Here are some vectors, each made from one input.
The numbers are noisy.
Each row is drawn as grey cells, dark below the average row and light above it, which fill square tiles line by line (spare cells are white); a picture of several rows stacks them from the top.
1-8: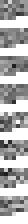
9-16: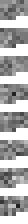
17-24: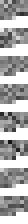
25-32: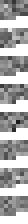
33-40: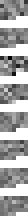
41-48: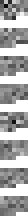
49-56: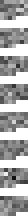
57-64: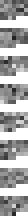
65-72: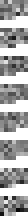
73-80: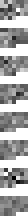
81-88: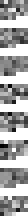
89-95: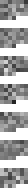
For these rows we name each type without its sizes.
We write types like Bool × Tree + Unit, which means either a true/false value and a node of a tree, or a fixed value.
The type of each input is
Bool × Line × Tree.
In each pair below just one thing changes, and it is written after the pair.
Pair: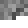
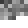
the node of the tree
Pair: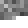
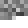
the node of the tree
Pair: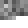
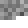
the place on the line
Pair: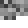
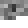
the place on the line
